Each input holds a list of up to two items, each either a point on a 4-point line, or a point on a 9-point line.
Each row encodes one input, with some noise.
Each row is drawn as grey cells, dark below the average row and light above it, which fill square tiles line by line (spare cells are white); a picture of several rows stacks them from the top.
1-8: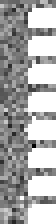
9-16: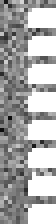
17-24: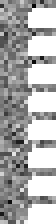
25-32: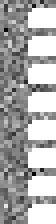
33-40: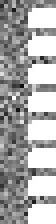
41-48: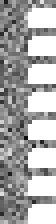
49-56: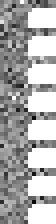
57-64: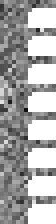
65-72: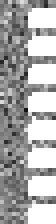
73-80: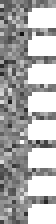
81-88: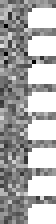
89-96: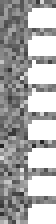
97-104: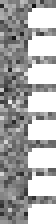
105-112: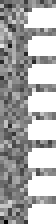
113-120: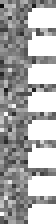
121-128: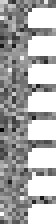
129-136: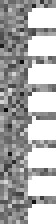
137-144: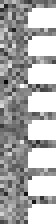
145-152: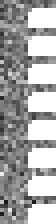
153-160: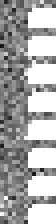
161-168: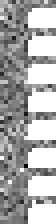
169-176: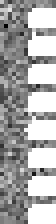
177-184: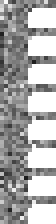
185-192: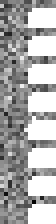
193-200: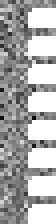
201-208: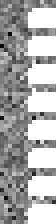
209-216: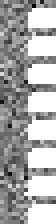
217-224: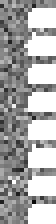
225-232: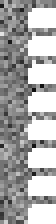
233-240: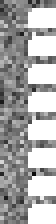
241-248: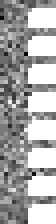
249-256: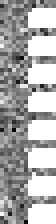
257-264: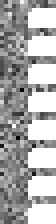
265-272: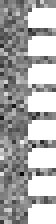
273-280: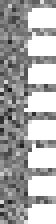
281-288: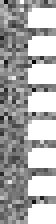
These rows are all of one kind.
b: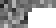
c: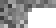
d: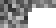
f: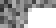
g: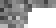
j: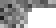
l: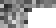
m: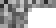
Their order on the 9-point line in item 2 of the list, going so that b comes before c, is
b, d, l, c, j, g, f, m.
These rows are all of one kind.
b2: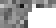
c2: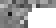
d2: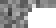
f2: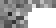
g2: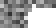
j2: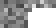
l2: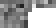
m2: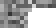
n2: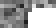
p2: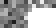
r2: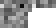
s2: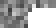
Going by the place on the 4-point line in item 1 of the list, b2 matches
c2, g2, l2 and n2.
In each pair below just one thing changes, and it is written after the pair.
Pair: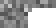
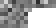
the place on the 4-point line in item 2 of the list
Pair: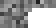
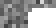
the place on the 4-point line in item 1 of the list
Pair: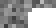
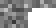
the place on the 4-point line in item 2 of the list
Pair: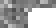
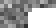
the place on the 4-point line in item 1 of the list
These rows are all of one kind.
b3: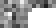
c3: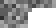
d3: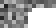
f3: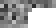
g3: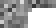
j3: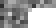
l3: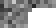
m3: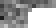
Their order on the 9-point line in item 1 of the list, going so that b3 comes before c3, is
b3, g3, j3, l3, m3, c3, f3, d3.
